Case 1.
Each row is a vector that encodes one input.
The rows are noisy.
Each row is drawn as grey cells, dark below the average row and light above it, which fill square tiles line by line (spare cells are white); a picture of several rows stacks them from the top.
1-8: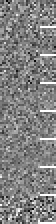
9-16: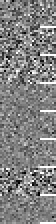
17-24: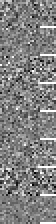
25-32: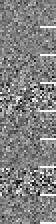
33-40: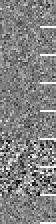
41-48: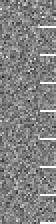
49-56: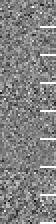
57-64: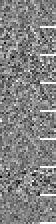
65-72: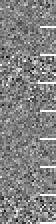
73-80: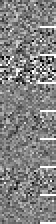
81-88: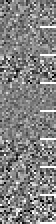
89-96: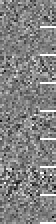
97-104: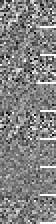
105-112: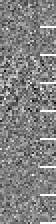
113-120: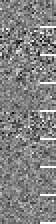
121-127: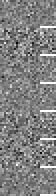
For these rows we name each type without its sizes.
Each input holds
either a point on a circle, or three true/false values.
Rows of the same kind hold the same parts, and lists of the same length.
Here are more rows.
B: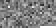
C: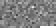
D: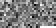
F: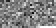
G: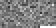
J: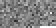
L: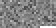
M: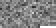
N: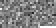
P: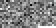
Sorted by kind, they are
B, C, D, F, J, L, N, P
G, M

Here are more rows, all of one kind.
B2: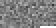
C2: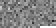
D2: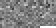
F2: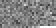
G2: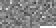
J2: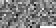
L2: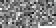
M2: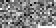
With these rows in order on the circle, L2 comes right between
G2 and M2.
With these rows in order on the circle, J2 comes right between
B2 and D2.
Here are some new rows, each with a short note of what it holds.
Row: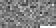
three true/false values
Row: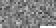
three true/false values
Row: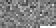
three true/false values
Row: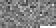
three true/false values
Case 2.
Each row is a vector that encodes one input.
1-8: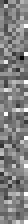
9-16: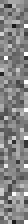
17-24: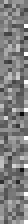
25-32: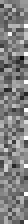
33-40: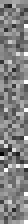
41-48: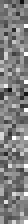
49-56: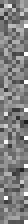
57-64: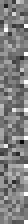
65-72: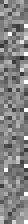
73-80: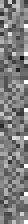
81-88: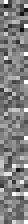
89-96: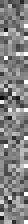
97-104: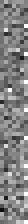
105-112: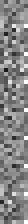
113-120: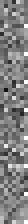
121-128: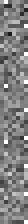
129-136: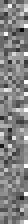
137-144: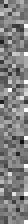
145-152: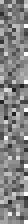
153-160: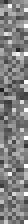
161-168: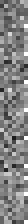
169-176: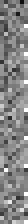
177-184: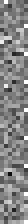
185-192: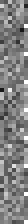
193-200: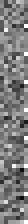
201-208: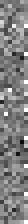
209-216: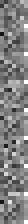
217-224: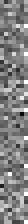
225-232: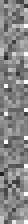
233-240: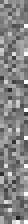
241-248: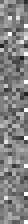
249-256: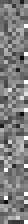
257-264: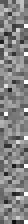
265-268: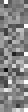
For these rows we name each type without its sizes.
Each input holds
either a point on a line, or a node of a tree.
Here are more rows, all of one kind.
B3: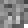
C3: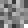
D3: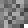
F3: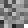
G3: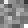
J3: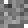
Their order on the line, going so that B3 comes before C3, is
B3, J3, G3, D3, F3, C3.
